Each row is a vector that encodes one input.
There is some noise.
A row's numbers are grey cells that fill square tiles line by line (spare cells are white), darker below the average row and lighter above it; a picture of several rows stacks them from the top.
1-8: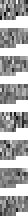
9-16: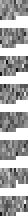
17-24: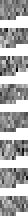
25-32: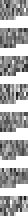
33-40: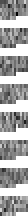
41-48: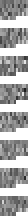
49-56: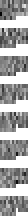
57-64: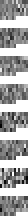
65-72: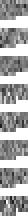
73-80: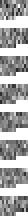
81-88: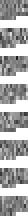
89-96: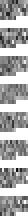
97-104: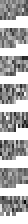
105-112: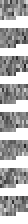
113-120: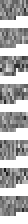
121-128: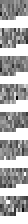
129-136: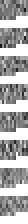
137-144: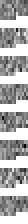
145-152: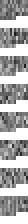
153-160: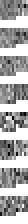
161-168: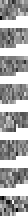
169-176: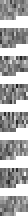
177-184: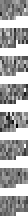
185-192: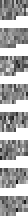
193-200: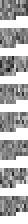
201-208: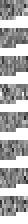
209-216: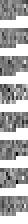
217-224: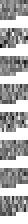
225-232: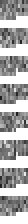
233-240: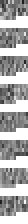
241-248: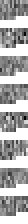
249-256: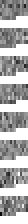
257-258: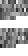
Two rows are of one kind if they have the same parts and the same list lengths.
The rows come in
2 kinds.
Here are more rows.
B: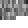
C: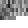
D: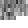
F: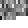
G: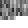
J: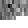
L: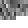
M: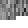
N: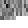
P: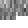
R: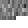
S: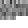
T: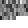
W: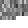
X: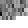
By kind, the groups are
B, F, M, R
C, D, G, J, L, N, P, S, T, W, X

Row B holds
a point on each of three 8-point circles.
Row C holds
a point on each of three 8-point circles and three true/false values.
